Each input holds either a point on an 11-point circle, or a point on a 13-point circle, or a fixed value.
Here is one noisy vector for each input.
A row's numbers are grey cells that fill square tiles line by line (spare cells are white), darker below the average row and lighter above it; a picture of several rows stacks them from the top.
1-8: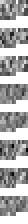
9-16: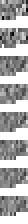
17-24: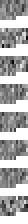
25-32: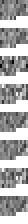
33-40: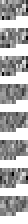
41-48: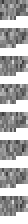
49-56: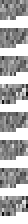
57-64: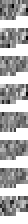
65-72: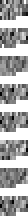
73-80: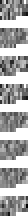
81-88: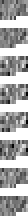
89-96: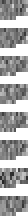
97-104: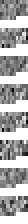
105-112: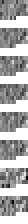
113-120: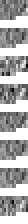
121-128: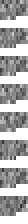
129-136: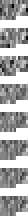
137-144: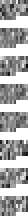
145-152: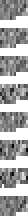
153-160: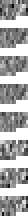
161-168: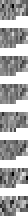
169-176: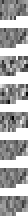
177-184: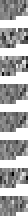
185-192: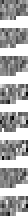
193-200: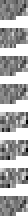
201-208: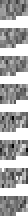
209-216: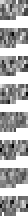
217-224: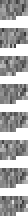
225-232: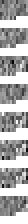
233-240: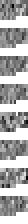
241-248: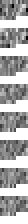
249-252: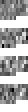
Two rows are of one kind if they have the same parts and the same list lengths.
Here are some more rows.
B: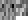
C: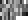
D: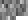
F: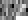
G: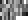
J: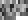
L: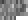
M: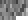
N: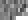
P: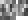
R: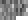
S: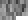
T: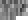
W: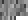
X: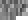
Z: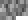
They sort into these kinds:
B, F, J, P
C, G
D, L, M, N, R, S, T, W, X, Z

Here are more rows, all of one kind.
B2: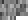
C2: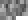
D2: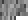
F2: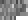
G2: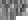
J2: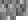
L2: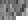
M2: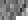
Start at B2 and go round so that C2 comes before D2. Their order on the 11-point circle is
B2, J2, C2, L2, M2, G2, F2, D2.
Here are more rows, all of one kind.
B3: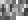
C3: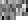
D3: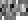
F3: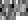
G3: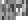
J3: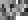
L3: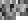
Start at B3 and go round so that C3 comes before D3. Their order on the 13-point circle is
B3, C3, G3, F3, D3, L3, J3.
